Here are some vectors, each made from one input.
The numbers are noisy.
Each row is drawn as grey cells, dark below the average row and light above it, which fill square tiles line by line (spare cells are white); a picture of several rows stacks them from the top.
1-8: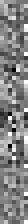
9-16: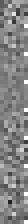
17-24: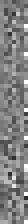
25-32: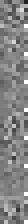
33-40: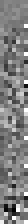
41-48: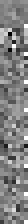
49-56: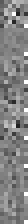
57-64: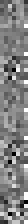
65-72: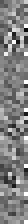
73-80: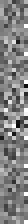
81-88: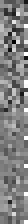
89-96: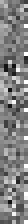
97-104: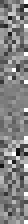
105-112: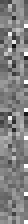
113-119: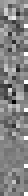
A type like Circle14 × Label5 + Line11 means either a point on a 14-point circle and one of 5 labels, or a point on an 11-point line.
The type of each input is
Bool × Tree16.
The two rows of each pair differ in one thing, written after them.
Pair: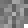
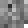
the true/false value
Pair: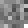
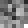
the node of the tree
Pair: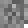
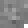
the node of the tree
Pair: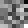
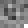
the true/false value
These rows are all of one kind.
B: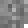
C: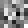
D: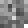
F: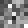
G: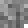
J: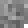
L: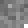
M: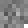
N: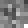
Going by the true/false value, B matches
D and G.
